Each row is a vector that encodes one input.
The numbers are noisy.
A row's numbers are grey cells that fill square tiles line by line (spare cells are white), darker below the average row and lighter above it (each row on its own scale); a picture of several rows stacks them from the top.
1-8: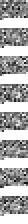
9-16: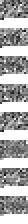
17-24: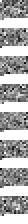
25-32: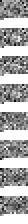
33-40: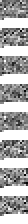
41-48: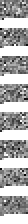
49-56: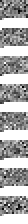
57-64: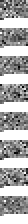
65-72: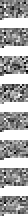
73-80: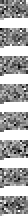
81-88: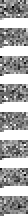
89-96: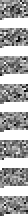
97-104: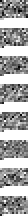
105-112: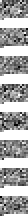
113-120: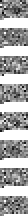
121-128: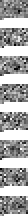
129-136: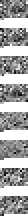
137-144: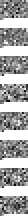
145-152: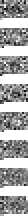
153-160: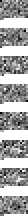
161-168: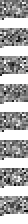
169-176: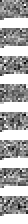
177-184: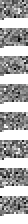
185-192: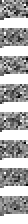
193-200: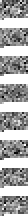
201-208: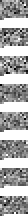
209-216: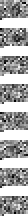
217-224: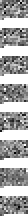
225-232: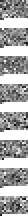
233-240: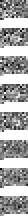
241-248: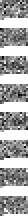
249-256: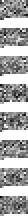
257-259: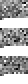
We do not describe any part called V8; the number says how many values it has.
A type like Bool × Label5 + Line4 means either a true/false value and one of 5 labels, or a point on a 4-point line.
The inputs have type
(Bool × V8 + Line9) × Tree9 + List2(Line5).
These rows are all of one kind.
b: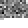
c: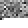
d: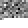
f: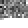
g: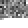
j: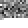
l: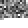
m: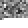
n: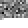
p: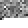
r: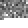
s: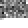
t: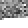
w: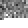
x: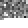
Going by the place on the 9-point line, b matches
d, j, n and t.
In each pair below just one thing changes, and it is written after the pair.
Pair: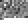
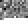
the true/false value
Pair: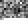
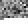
the node of the tree
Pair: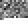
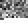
the node of the tree
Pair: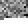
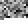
the true/false value
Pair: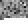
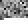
the true/false value
